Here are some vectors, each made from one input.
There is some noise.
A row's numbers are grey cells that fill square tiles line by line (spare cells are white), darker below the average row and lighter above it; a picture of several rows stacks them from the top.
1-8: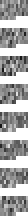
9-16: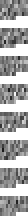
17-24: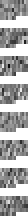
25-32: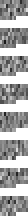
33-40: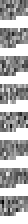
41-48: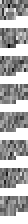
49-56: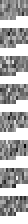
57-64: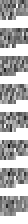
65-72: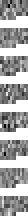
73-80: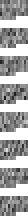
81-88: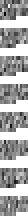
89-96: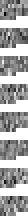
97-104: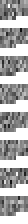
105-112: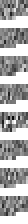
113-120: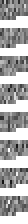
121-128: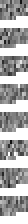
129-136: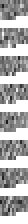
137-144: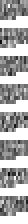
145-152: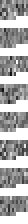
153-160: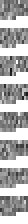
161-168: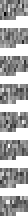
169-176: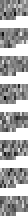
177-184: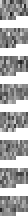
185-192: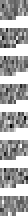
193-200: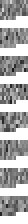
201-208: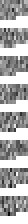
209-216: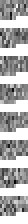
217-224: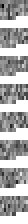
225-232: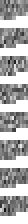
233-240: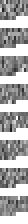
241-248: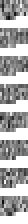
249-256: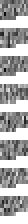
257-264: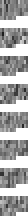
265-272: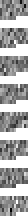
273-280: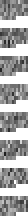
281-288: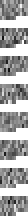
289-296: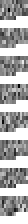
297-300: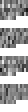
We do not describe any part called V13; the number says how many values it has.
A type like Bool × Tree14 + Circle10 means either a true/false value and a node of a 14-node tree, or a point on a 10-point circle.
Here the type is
(Circle6 + Unit) × V13 + Circle10.
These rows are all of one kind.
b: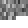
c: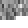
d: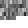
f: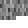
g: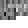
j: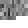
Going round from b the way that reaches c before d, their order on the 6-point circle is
b, c, g, j, d, f.
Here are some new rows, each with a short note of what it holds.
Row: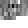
a value of V13
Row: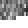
a value of V13
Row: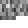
a point on a 6-point circle and a value of V13
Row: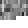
a value of V13
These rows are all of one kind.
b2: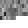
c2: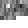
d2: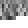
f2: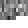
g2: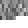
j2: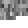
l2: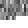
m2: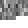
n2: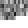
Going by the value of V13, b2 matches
d2, g2 and m2.
